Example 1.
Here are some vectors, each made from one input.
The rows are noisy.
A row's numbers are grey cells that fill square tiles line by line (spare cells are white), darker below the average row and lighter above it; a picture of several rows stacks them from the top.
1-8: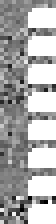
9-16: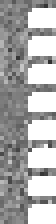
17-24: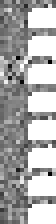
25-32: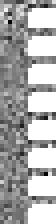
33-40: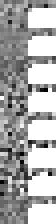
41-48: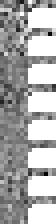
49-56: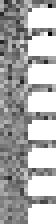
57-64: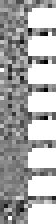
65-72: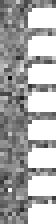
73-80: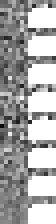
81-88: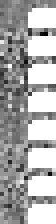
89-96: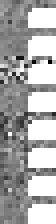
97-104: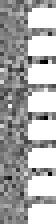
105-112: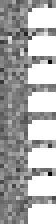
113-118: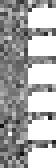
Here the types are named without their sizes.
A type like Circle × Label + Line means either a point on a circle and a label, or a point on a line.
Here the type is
Bool × Bool × Bool + Unit.
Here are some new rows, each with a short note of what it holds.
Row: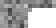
three true/false values
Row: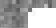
three true/false values
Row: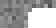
three true/false values
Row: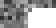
a fixed value
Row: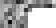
three true/false values
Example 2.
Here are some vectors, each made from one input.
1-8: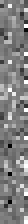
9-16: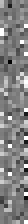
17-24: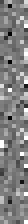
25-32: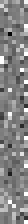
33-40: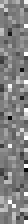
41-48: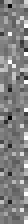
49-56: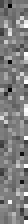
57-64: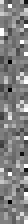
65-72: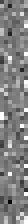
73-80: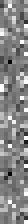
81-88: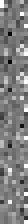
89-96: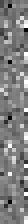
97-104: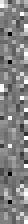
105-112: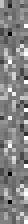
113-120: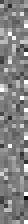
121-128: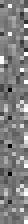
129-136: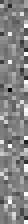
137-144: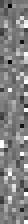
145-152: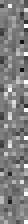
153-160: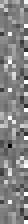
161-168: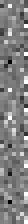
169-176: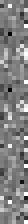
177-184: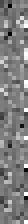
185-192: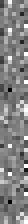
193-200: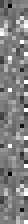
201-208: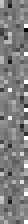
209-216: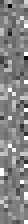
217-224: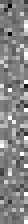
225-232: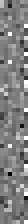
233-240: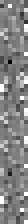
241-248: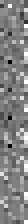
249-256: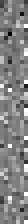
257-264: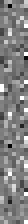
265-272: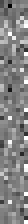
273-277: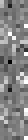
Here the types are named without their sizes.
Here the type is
Bool × Bool × Bool × Bool.
